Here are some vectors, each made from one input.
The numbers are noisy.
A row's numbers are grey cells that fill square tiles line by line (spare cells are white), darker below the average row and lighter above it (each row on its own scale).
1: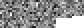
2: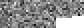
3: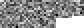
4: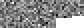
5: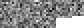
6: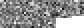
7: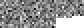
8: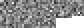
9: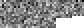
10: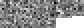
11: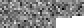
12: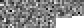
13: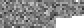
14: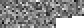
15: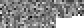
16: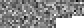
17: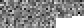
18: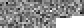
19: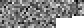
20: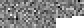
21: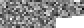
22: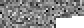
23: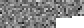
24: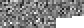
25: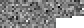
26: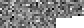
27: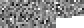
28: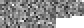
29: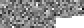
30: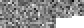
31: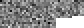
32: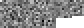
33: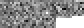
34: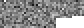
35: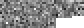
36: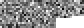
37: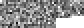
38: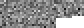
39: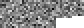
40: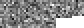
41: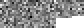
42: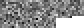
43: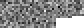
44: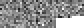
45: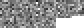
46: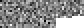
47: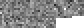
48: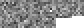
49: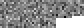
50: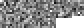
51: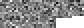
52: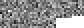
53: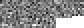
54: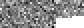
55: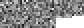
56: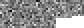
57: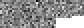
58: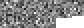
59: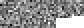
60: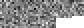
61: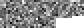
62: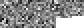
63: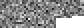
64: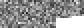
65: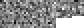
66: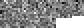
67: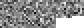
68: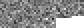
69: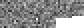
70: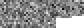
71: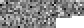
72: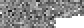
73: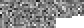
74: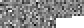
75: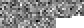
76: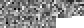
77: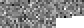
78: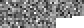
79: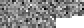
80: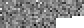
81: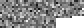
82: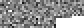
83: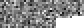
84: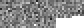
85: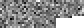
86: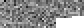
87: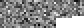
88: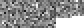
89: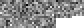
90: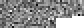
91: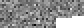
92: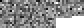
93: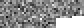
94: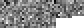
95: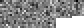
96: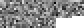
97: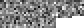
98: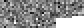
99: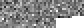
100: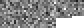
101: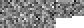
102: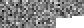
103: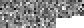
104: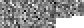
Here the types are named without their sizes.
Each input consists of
four true/false values, together with either a point on a circle, or a label.
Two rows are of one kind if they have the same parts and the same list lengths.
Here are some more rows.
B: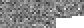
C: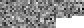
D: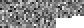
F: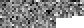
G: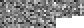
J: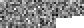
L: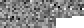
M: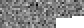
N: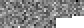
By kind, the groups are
B, C, D, G, L, N
F, J, M

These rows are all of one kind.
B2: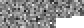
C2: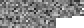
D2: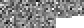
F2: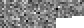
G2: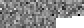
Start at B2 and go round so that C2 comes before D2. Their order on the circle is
B2, F2, C2, G2, D2.
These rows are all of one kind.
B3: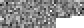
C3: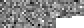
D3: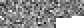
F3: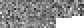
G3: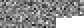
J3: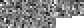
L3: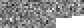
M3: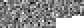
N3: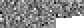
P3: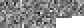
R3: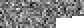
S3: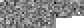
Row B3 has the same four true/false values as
C3, D3, M3 and N3.
